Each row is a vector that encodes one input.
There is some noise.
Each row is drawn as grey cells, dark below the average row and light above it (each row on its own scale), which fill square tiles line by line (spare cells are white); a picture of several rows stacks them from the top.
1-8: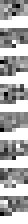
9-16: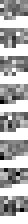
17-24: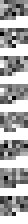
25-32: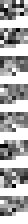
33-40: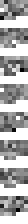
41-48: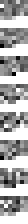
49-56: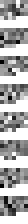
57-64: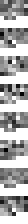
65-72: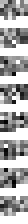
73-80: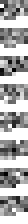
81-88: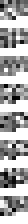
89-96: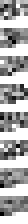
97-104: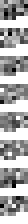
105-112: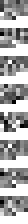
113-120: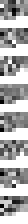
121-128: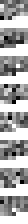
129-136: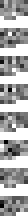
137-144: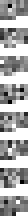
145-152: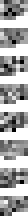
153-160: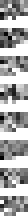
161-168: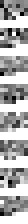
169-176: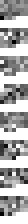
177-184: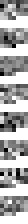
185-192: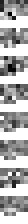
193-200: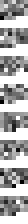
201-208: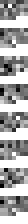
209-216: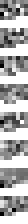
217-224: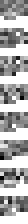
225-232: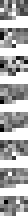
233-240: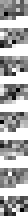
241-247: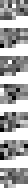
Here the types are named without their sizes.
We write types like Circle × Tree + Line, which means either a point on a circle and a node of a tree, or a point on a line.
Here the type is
(Bool × Bool × Bool + Unit) × Tree.
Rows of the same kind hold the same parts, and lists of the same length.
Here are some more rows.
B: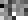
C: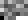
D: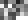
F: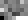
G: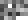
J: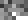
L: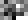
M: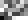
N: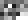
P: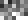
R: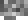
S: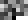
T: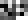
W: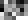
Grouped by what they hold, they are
B, J, P, R, W
C, D, F, G, L, M, N, S, T

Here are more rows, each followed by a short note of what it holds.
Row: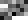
a node of a tree and three true/false values
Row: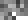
a node of a tree
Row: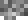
a node of a tree
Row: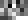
a node of a tree
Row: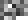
a node of a tree and three true/false values
